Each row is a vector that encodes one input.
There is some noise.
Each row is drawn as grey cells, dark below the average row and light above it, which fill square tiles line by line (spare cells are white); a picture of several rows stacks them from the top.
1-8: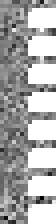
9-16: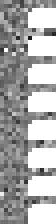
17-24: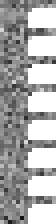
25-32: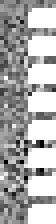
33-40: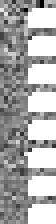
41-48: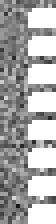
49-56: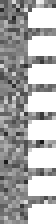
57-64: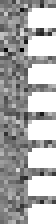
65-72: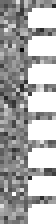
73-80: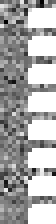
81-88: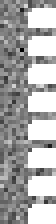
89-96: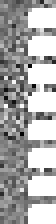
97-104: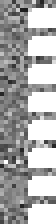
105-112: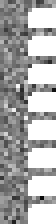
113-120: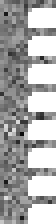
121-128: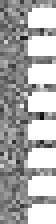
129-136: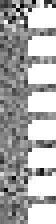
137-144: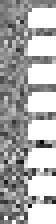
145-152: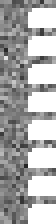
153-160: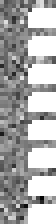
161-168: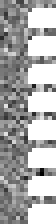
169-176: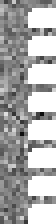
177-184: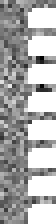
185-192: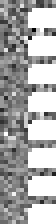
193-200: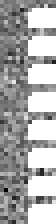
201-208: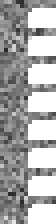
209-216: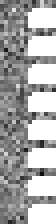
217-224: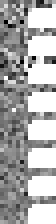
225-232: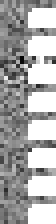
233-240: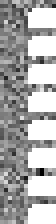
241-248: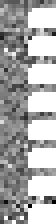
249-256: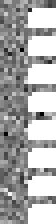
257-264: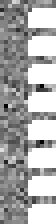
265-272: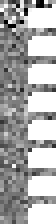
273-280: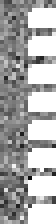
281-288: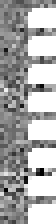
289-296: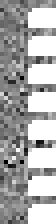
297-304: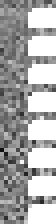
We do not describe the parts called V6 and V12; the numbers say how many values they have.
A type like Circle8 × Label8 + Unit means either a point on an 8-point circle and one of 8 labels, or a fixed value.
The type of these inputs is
(Bool × V12 + Unit) × V6 + Circle11 × Line11.
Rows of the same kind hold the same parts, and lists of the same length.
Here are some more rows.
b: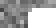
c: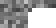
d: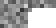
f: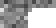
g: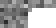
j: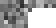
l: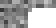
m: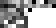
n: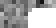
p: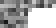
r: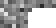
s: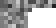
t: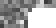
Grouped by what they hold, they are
b, f, j, n, t
c, d, m, r, s
g, l, p

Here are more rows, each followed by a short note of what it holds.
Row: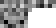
a value of V6
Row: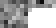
a true/false value, a value of V6 and a value of V12
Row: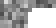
a point on an 11-point circle and a point on an 11-point line
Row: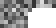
a true/false value, a value of V6 and a value of V12
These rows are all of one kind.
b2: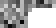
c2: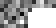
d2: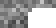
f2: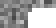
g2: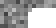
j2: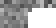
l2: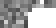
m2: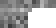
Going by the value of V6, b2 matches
d2 and m2.
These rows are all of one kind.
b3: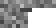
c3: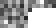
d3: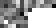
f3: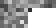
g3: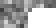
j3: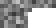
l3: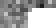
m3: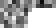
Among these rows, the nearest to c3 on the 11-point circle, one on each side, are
d3 and g3.
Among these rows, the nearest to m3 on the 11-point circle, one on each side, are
f3 and l3.
